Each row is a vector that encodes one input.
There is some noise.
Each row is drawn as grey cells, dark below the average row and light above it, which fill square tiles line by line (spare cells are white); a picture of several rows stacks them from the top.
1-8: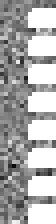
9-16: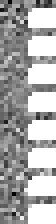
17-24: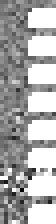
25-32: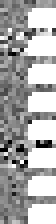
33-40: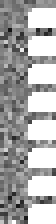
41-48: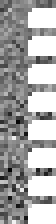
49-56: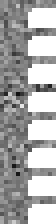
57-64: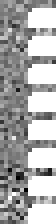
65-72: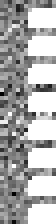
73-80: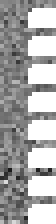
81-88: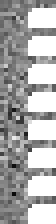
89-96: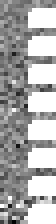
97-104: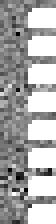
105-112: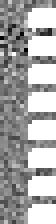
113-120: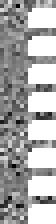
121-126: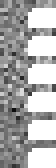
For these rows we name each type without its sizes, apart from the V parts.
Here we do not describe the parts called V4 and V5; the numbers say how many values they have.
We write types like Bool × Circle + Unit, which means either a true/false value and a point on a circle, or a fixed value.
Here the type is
Bool × Bool × Bool + (Line + V4) × V5.
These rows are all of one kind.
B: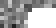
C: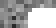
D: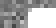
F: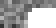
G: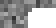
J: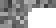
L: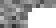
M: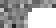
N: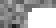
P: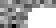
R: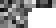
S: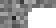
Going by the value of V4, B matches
C, G, M and S.
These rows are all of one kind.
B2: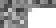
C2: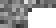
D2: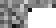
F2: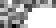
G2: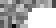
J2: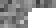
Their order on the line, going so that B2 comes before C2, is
J2, D2, G2, B2, C2, F2.
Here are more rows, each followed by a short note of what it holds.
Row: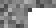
a point on a line and a value of V5
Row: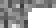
three true/false values
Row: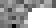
a value of V4 and a value of V5
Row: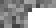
a value of V4 and a value of V5
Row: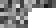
a point on a line and a value of V5
